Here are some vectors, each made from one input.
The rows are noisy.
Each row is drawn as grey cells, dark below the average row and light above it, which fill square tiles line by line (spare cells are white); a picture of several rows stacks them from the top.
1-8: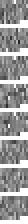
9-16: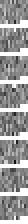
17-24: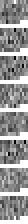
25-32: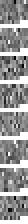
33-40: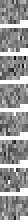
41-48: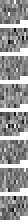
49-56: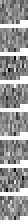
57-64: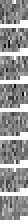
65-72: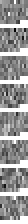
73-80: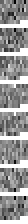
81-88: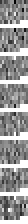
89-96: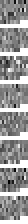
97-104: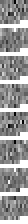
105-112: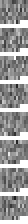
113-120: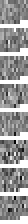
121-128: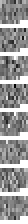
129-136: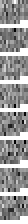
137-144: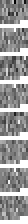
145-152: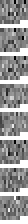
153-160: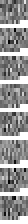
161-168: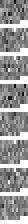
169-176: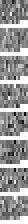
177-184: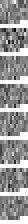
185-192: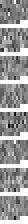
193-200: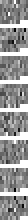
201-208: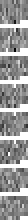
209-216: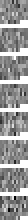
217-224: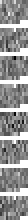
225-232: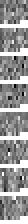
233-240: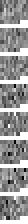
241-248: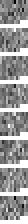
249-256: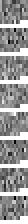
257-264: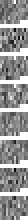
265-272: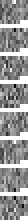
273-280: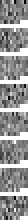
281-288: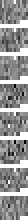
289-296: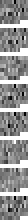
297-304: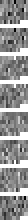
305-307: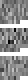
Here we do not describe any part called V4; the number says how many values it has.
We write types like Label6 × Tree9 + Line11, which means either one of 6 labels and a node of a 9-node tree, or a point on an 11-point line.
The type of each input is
Bool × (Line12 + V4).
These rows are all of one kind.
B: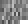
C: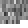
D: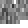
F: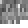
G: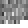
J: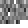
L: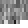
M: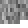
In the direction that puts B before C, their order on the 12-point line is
G, L, M, B, D, J, C, F.
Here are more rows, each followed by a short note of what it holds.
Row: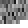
a true/false value and a value of V4
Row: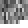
a point on a 12-point line and a true/false value
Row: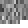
a point on a 12-point line and a true/false value
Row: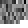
a true/false value and a value of V4
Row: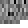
a true/false value and a value of V4
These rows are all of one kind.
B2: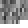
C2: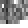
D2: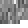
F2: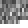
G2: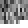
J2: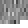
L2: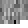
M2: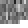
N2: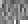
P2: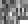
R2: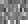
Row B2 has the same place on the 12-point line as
F2, N2, P2 and R2.
